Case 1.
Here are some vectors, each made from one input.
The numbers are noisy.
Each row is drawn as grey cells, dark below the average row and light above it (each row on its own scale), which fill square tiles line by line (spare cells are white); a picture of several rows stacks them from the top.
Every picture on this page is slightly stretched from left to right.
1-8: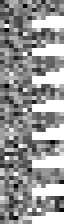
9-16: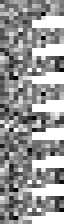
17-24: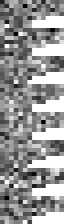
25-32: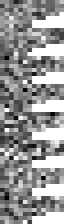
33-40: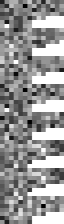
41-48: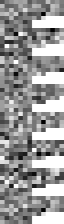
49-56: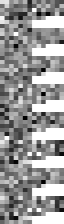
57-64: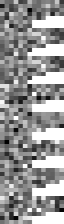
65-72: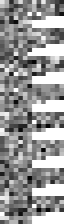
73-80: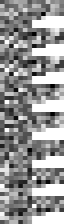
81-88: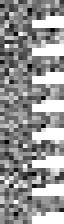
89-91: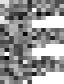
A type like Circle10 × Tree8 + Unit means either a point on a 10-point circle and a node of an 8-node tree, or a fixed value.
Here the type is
Label12.
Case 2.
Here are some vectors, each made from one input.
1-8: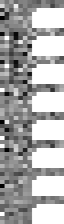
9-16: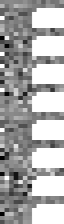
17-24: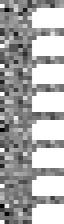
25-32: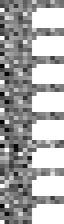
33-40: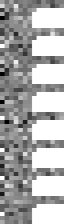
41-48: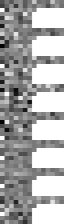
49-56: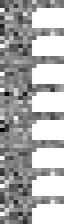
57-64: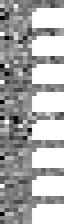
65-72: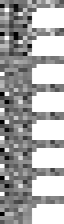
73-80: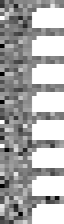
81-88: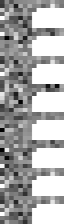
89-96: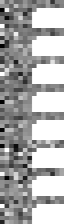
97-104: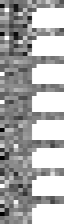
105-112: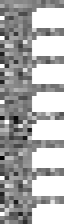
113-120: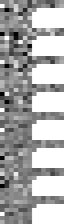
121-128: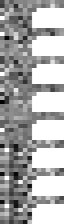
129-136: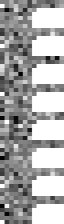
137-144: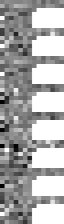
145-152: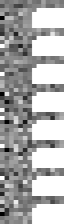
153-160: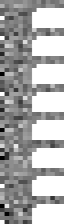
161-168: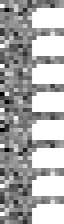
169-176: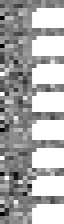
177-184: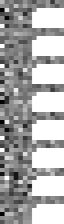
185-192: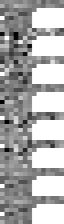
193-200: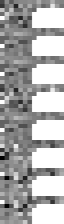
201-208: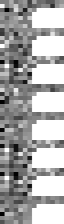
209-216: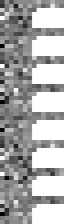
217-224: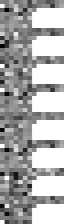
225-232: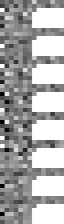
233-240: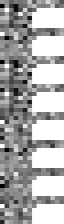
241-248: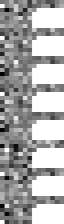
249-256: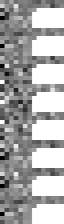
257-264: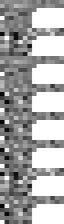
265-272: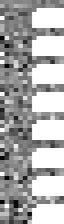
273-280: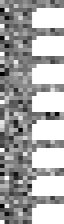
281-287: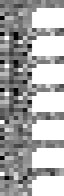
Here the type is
Bool × Bool × Bool + Unit.
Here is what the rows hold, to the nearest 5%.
A few of them hold a fixed value. The rest hold three true/false values.
